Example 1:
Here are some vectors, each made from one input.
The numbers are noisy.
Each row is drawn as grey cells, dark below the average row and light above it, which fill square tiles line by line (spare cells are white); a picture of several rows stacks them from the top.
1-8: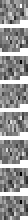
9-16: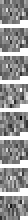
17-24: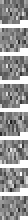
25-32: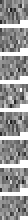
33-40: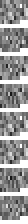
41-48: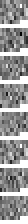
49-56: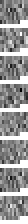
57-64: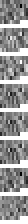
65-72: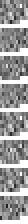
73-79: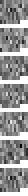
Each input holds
three true/false values.
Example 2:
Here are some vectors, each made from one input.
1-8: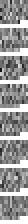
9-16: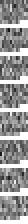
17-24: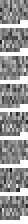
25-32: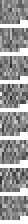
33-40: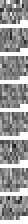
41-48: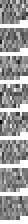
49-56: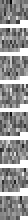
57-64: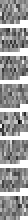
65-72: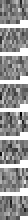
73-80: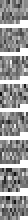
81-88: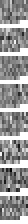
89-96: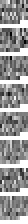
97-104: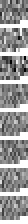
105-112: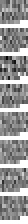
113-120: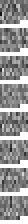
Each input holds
three true/false values.
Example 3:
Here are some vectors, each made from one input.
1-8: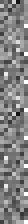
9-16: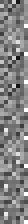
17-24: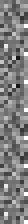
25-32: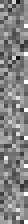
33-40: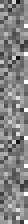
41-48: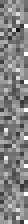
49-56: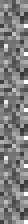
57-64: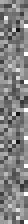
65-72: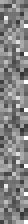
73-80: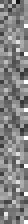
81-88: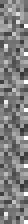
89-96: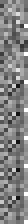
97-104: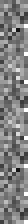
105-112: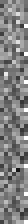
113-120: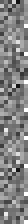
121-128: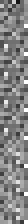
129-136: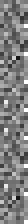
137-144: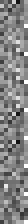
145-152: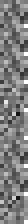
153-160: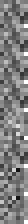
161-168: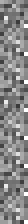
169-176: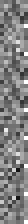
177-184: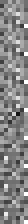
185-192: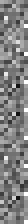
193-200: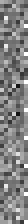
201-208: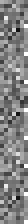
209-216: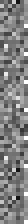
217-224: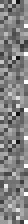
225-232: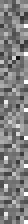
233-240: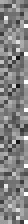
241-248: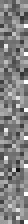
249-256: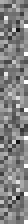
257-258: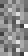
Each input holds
one of 4 labels.
